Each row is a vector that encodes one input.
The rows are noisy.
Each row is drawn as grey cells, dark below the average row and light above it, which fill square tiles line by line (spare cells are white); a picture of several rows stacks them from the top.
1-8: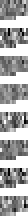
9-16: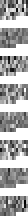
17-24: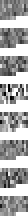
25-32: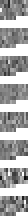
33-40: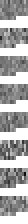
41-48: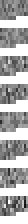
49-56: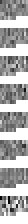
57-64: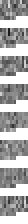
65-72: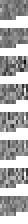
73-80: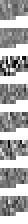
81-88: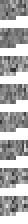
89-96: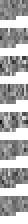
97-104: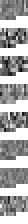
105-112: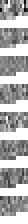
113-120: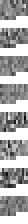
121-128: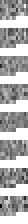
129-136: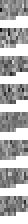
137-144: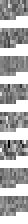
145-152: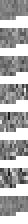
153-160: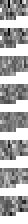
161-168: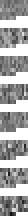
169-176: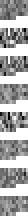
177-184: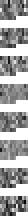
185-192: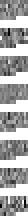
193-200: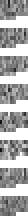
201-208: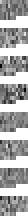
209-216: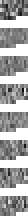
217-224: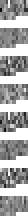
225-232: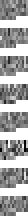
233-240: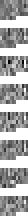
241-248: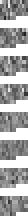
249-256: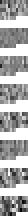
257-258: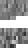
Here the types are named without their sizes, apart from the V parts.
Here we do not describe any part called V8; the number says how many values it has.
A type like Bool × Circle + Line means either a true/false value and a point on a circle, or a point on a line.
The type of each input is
Bool × Line × V8 + Label.
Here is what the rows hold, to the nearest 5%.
About 40% of them hold a label. The rest hold a point on a line, a true/false value and a value of V8.
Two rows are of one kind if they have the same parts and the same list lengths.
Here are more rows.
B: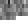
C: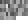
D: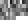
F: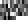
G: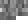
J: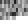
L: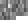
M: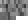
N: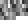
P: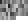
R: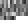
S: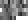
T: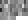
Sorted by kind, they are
B, D, F, G, J, L, M, N, S
C, P, R, T

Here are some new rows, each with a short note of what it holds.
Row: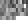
a point on a line, a true/false value and a value of V8
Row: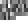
a point on a line, a true/false value and a value of V8
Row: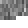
a point on a line, a true/false value and a value of V8
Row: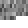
a label
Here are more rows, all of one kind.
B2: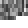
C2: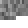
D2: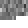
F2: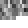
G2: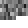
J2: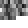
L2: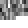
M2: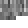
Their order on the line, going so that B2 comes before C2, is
F2, L2, J2, B2, C2, G2, D2, M2.
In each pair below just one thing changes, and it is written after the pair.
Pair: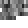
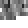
the place on the line
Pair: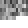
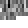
the value of V8
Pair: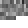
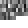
the value of V8
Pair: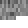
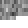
the true/false value
